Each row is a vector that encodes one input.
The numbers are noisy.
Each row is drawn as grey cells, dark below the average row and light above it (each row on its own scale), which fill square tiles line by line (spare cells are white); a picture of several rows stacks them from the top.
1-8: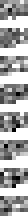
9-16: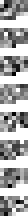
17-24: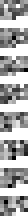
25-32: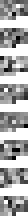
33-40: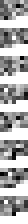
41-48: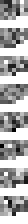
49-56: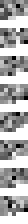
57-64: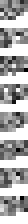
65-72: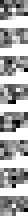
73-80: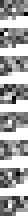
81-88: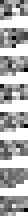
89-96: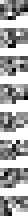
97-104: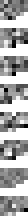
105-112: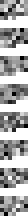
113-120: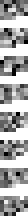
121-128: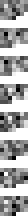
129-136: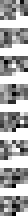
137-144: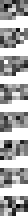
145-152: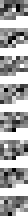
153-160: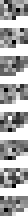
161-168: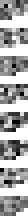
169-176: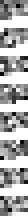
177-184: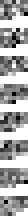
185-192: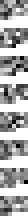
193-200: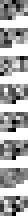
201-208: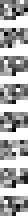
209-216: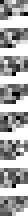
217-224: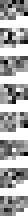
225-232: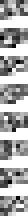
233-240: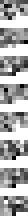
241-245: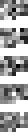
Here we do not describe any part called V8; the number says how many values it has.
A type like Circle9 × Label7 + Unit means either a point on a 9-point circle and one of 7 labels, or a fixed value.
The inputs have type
(Bool × Line4 + V8) × V8.
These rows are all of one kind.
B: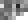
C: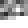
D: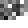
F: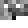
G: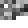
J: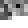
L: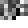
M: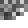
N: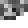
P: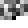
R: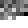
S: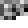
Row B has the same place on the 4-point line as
F, G and P.
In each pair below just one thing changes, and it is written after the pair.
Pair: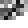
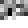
the value of V8
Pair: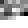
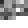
the place on the 4-point line
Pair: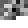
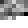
the true/false value
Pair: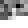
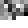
the value of V8
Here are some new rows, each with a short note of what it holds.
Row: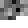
two values of V8
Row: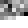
a point on a 4-point line, a true/false value and a value of V8
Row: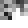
two values of V8
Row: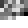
a point on a 4-point line, a true/false value and a value of V8
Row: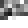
a point on a 4-point line, a true/false value and a value of V8
